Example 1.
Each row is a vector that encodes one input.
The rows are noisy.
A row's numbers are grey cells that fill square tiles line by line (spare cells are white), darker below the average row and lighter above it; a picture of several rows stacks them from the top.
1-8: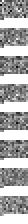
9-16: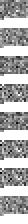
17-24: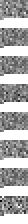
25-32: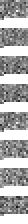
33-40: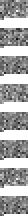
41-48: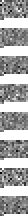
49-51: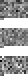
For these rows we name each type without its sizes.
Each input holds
a point on a line.
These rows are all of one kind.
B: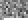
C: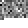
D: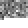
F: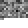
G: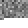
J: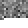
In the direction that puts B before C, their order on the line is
F, J, G, B, D, C.
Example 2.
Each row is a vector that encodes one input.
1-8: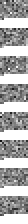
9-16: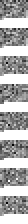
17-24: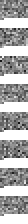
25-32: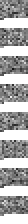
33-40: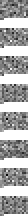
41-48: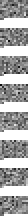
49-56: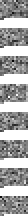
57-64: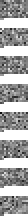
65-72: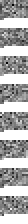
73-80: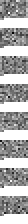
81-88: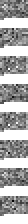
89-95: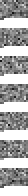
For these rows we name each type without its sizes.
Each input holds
a point on a circle.
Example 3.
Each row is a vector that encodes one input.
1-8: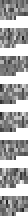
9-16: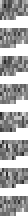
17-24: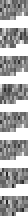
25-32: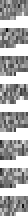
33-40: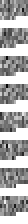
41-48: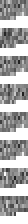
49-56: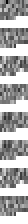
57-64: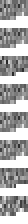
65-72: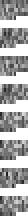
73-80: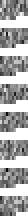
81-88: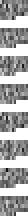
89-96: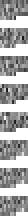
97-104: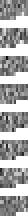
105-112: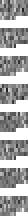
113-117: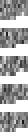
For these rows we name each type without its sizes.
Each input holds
a label.
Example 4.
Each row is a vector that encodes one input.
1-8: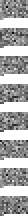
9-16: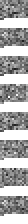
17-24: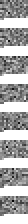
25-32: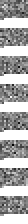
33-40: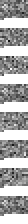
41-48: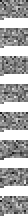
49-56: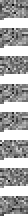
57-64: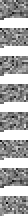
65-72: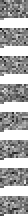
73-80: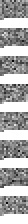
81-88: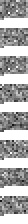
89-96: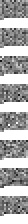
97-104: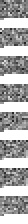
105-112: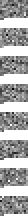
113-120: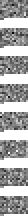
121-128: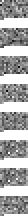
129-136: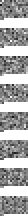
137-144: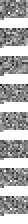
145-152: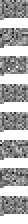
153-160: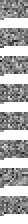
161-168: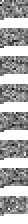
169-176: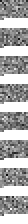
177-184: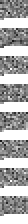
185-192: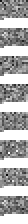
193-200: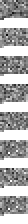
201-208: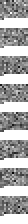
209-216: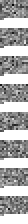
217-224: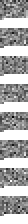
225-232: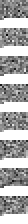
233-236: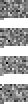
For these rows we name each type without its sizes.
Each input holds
a point on a circle.
